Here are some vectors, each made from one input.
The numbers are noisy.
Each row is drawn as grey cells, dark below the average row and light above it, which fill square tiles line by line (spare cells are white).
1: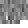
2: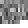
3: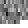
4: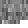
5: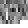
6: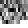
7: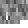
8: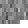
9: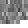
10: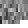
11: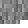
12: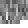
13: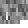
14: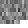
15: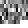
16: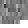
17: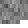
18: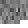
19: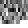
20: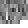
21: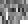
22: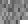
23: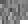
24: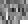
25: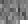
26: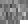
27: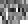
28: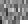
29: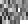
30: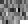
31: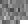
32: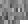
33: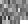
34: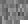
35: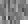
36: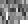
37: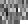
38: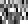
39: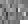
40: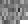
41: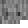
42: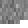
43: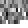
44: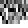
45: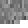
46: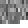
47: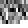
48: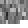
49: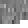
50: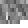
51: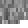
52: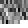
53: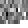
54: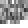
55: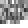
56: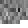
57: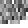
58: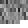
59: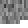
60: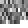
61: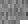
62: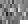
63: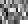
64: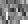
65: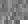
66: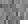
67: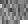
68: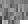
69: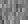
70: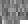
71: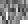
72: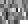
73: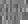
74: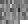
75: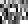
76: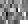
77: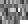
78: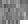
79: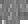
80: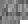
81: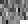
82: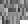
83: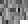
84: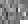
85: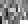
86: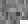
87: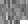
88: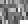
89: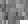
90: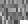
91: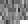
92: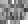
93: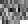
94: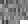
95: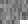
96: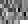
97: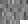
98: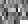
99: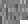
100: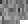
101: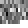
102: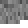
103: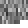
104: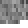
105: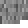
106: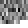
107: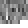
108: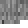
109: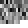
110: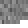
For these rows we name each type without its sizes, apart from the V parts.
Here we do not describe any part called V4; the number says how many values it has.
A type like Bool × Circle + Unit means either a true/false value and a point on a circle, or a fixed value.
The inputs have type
List(Label × V4).
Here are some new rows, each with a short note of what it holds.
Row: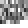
the empty list
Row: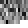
a list of three items
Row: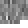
a list of one item
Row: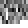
a list of one item
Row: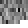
a list of three items
